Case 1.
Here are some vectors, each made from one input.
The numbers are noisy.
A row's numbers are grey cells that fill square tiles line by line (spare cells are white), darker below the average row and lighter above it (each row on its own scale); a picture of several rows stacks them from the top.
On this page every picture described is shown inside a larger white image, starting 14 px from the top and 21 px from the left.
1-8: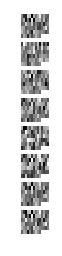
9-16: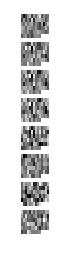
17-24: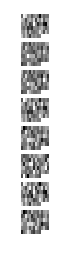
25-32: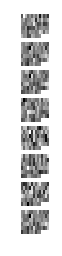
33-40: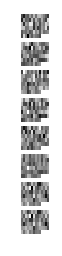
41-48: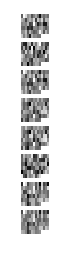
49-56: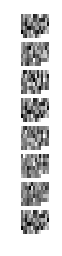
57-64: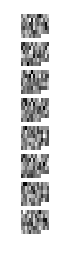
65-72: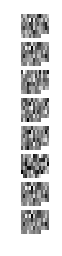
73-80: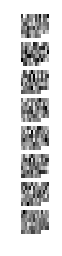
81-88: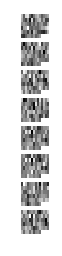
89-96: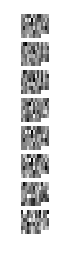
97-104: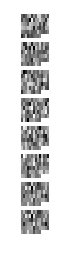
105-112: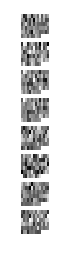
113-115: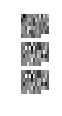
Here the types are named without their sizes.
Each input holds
a list of points on a line.
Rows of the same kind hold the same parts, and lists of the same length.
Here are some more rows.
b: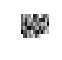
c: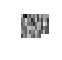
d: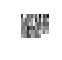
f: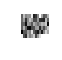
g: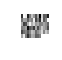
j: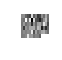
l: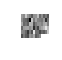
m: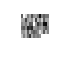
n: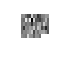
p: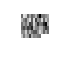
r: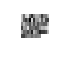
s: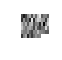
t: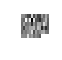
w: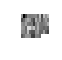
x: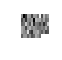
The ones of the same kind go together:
b, f
c, l, r, s, w, x
d, g, j, m, n, p, t

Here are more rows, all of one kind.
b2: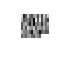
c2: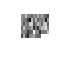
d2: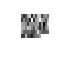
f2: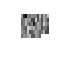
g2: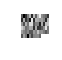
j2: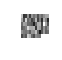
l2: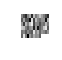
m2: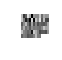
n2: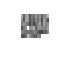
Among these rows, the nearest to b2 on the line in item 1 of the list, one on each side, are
m2 and n2.
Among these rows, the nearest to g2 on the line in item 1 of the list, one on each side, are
d2 and l2.
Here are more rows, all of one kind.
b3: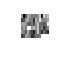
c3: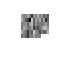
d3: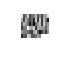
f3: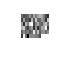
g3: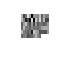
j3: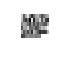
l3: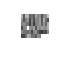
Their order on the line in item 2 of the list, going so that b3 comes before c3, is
b3, f3, g3, c3, d3, j3, l3.
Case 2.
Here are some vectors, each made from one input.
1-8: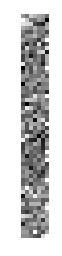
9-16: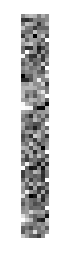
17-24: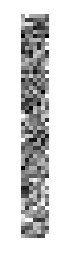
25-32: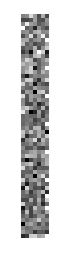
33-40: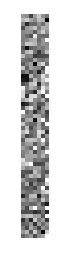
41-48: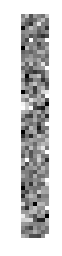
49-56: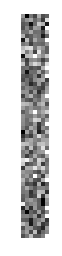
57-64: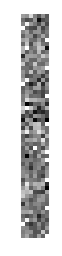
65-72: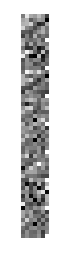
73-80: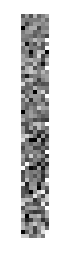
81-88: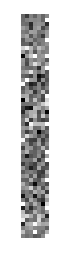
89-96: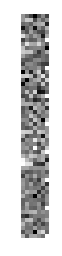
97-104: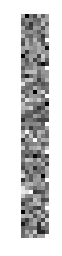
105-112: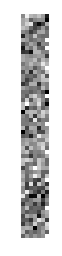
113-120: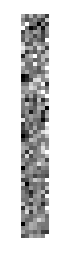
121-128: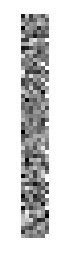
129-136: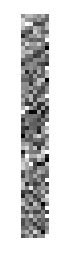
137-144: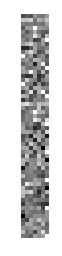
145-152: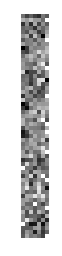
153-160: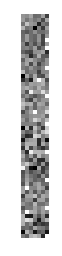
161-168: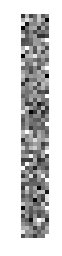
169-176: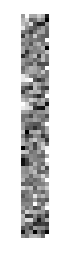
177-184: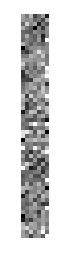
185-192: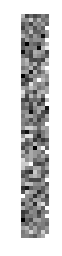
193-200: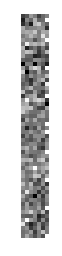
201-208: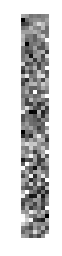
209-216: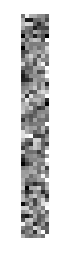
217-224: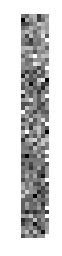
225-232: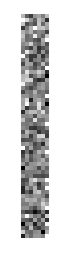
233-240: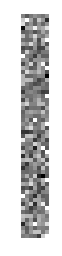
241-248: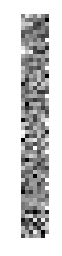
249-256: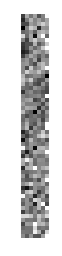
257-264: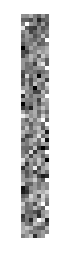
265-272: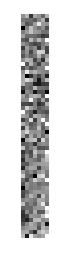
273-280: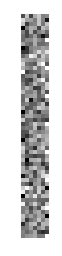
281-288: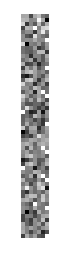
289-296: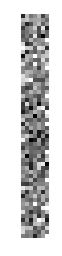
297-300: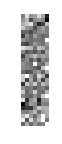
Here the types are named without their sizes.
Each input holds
a list of points on a line.
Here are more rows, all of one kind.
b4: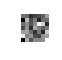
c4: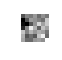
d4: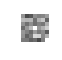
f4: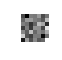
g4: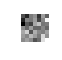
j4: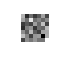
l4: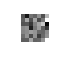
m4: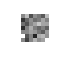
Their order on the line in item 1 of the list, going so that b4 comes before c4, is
j4, f4, l4, b4, g4, c4, m4, d4.
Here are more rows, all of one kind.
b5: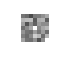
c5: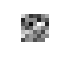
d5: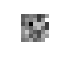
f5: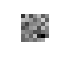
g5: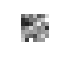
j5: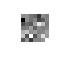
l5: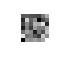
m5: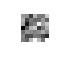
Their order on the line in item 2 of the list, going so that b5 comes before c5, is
b5, m5, l5, j5, c5, g5, d5, f5.
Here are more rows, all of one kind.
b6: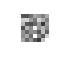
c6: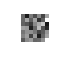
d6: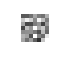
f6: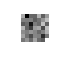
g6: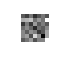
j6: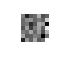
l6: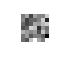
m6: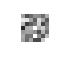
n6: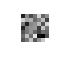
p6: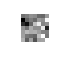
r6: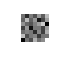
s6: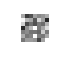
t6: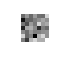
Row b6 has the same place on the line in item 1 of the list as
d6, m6 and s6.
